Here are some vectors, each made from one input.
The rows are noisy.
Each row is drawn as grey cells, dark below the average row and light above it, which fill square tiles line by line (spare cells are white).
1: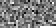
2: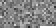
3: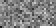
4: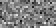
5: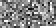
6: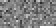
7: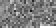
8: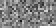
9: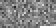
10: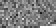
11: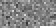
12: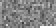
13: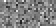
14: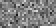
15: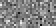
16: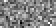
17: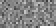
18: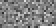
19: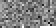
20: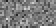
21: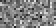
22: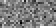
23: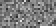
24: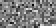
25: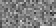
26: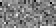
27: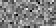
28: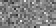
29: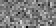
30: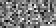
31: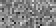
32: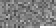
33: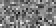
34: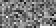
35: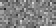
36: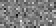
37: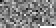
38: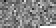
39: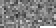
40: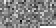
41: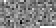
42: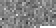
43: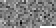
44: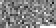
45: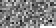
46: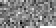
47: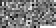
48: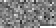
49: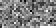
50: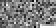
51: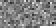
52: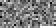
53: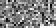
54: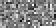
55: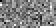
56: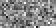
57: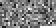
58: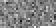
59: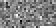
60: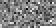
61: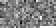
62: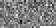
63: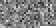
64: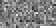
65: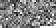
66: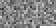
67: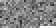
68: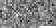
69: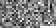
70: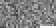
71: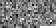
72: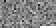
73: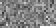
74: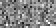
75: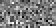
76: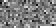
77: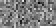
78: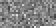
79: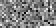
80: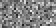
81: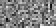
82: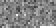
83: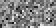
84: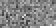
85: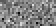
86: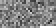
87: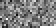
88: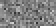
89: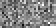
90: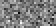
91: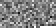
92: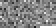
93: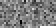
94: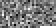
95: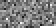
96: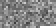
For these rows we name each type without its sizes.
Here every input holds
a point on a line and a true/false value, together with either a fixed value, or a node of a tree.
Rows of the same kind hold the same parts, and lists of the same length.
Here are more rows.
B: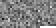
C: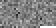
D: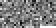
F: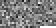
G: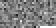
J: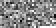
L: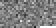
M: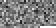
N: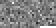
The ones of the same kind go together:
B, F, J, N
C, D, G, L, M

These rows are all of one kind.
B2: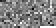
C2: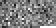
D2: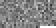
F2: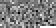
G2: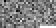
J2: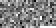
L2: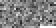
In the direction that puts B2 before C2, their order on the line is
J2, L2, F2, B2, D2, G2, C2.
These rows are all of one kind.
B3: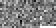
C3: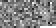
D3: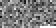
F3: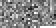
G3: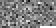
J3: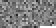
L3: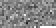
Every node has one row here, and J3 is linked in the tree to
C3.
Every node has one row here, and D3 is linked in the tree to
F3.
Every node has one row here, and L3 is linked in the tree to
B3.
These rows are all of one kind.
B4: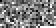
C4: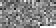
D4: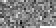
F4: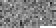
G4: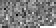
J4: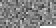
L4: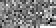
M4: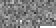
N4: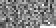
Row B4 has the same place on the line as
J4 and N4.
